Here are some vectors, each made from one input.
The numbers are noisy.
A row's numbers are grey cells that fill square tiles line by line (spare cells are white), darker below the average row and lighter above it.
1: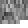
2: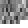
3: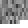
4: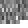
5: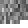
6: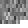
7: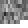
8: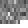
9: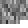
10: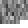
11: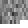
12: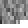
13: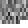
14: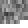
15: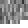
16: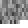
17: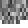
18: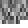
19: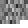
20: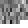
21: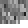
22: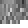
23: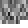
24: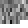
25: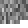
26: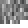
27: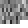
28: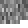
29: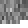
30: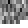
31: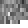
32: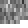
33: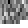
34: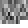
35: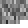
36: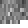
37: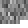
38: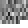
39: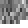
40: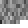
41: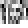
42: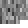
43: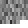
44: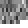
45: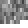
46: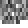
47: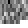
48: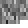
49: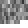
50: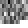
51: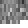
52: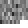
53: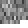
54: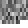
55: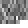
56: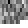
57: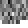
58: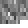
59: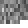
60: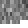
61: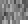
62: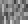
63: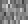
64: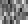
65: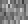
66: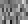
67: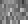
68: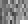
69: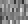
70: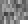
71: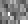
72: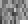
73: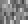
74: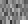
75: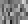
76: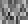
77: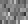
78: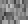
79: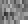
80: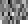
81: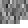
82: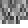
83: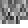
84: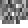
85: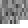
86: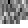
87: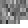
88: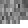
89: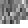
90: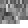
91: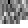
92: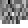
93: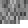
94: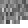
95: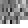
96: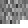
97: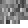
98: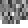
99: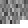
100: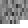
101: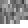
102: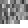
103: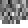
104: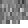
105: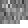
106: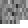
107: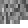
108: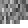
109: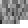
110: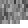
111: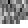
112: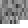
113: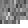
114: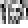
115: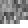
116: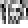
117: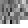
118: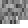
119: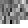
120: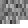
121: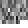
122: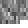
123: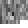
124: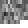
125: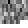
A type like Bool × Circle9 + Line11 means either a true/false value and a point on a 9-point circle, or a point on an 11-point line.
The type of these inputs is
List2(Bool × Line4).
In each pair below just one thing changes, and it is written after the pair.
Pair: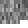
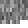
the place on the 4-point line in item 1 of the list
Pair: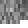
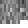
the true/false value in item 2 of the list
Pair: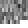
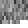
the place on the 4-point line in item 2 of the list
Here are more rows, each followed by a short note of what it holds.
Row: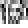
the empty list
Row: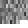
a list of two items
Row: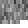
a list of two items
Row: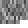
a list of two items
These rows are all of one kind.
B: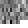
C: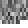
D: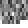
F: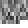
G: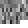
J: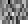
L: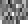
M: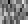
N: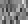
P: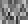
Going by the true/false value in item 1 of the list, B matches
G, M and N.
